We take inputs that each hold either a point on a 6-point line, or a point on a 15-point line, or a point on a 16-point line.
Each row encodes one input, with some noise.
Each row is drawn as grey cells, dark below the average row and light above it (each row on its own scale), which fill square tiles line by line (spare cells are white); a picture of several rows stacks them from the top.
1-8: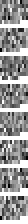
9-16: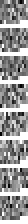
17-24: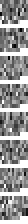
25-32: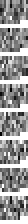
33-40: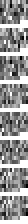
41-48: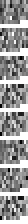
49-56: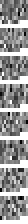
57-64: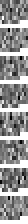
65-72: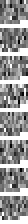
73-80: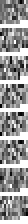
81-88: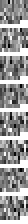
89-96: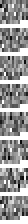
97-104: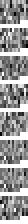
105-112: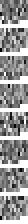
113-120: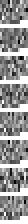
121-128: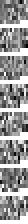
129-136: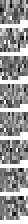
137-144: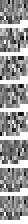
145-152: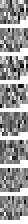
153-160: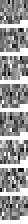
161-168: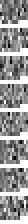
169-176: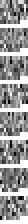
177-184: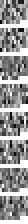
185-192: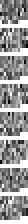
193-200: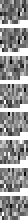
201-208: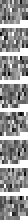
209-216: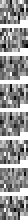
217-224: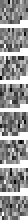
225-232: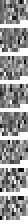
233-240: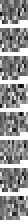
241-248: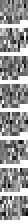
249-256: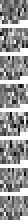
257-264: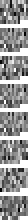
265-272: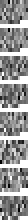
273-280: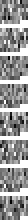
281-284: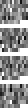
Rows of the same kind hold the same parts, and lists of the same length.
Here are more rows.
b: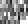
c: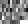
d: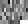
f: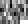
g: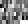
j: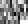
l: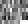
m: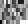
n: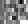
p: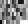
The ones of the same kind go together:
b, f, j, m, n, p
c, d
g, l

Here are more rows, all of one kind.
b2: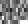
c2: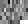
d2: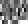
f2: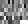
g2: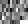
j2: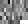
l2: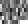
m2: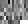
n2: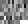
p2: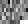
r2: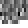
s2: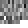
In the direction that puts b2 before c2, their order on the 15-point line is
r2, d2, l2, b2, g2, p2, c2, j2, m2, f2, s2, n2.
